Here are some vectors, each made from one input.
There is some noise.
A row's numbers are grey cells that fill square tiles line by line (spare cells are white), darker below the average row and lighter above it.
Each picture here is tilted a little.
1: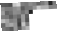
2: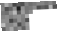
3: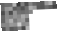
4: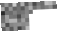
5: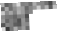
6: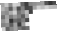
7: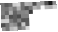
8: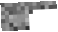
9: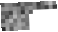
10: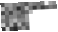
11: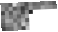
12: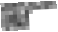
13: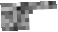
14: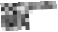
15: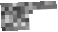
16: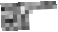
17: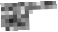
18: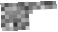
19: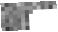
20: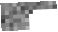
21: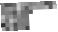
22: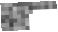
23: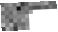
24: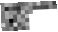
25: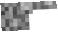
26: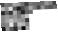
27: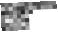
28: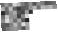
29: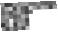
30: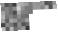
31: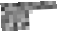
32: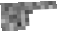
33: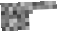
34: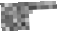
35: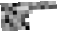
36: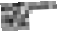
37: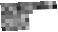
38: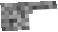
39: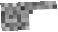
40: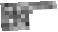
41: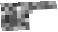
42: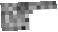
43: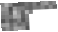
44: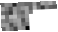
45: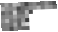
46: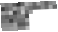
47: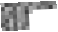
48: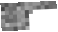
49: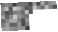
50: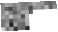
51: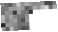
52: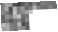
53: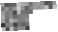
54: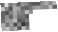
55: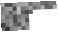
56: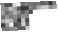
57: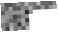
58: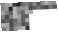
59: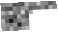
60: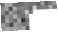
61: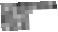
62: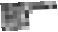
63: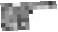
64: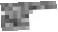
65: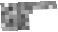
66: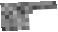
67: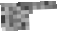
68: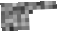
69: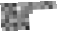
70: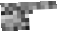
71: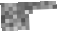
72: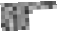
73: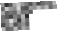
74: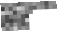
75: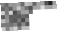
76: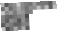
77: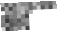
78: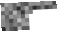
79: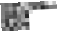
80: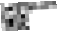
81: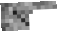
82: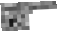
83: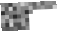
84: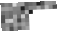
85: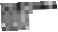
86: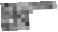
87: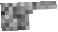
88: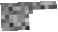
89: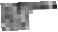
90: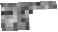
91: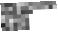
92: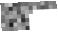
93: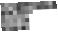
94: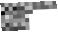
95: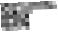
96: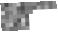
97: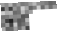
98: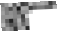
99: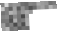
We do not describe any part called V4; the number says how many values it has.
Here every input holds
one of 7 labels, together with either a node of a 7-node tree, or a value of V4.
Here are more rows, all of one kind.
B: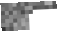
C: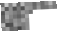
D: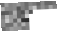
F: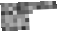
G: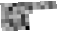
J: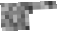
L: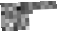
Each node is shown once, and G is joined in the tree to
D.
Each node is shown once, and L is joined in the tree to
J.
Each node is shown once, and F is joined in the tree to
B, D and J.
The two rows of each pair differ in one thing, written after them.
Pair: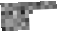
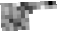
the node of the tree
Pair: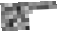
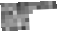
the label
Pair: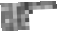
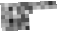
the node of the tree
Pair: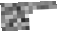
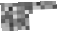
the label
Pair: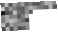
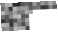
the label
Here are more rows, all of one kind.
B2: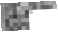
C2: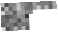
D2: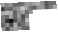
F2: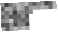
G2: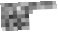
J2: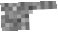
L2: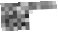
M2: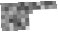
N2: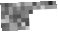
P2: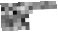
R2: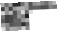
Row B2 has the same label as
G2 and L2.
